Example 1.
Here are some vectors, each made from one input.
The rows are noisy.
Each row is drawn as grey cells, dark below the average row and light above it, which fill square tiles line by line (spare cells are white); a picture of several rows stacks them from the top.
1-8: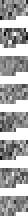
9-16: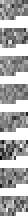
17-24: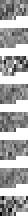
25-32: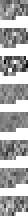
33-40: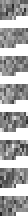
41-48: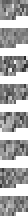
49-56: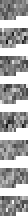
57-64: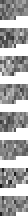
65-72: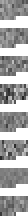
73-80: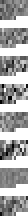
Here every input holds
a point on an 11-point circle and a true/false value.
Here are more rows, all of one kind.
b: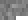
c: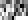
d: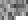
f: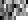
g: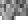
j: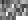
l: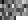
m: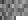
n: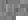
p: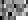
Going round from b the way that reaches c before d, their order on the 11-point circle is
b, p, l, n, c, j, f, g, d, m.
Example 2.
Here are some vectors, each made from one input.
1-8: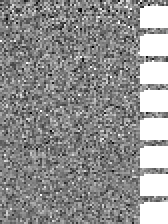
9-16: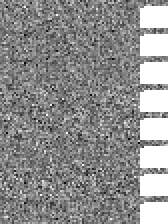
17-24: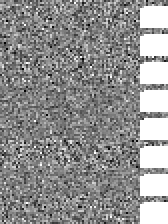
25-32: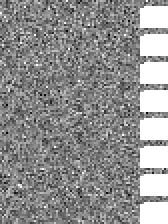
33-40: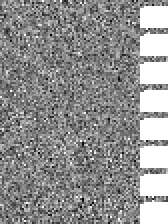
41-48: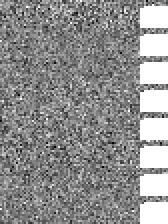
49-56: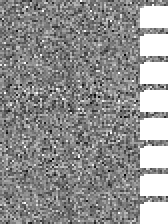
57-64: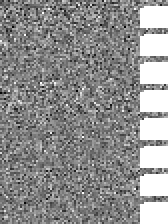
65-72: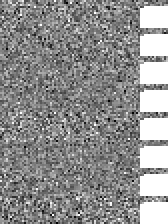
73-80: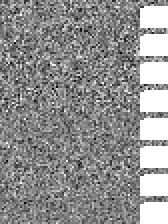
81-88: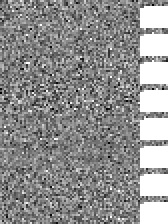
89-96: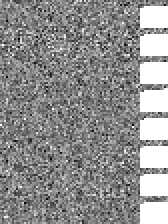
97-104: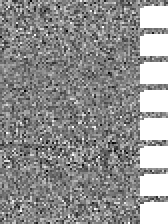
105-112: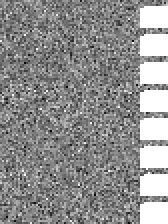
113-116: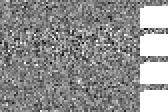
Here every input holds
either a point on a 9-point line, or a point on a 10-point line.
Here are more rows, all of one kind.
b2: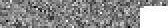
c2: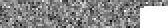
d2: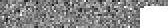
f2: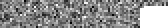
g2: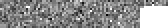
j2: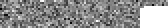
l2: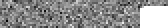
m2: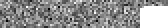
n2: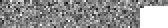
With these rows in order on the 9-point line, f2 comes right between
j2 and n2.
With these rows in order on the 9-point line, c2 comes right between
b2 and j2.
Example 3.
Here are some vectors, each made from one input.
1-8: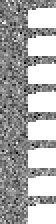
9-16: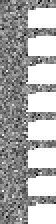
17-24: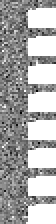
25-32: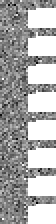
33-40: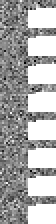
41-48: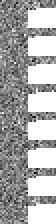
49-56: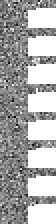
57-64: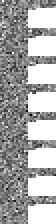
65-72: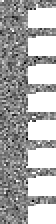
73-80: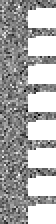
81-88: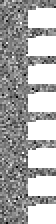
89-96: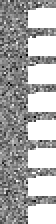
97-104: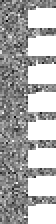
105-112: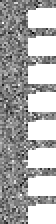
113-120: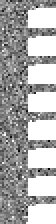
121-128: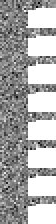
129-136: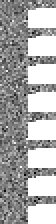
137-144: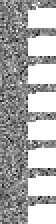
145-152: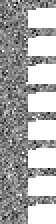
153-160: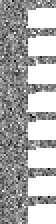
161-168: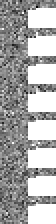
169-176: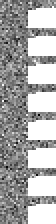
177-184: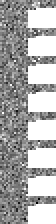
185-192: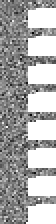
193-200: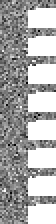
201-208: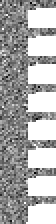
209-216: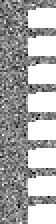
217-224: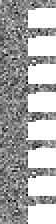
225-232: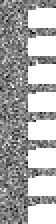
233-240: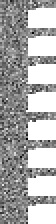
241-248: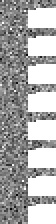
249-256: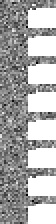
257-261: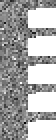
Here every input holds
a point on a 9-point circle and a point on a 17-point line.
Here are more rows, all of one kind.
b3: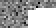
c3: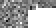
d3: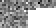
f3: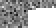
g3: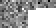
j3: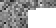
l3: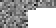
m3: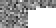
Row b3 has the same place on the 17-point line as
d3 and g3.
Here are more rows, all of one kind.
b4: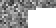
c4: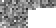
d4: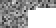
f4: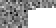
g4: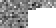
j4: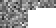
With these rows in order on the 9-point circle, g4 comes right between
f4 and j4.
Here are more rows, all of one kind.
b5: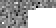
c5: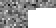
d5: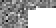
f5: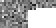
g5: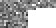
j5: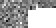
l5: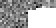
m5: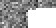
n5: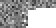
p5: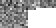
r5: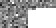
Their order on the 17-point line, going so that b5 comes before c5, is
g5, n5, b5, m5, p5, d5, j5, f5, c5, r5, l5.
